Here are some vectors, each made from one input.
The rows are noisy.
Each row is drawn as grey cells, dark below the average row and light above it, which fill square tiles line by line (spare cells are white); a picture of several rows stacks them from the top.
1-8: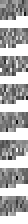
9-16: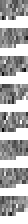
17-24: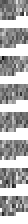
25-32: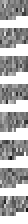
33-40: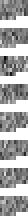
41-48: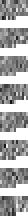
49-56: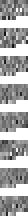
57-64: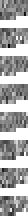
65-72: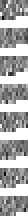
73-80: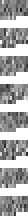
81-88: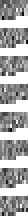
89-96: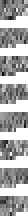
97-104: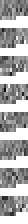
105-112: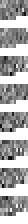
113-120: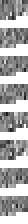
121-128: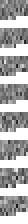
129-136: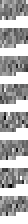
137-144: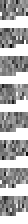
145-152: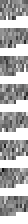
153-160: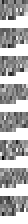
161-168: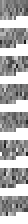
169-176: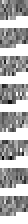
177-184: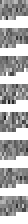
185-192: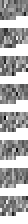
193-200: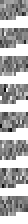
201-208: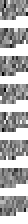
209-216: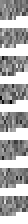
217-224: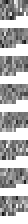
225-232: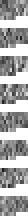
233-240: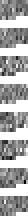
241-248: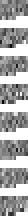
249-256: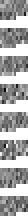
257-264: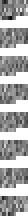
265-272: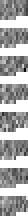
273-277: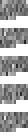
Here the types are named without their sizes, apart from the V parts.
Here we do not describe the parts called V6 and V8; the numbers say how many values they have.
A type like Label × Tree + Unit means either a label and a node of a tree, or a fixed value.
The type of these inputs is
(Bool × V8 + V6) × Tree × Tree.
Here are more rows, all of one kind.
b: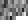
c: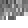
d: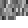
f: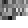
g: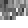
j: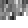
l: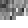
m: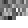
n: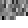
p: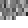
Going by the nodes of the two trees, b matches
g, l and p.
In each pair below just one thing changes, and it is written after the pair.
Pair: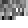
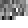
the node of one of the two trees
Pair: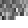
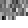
the true/false value
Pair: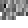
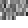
the value of V8
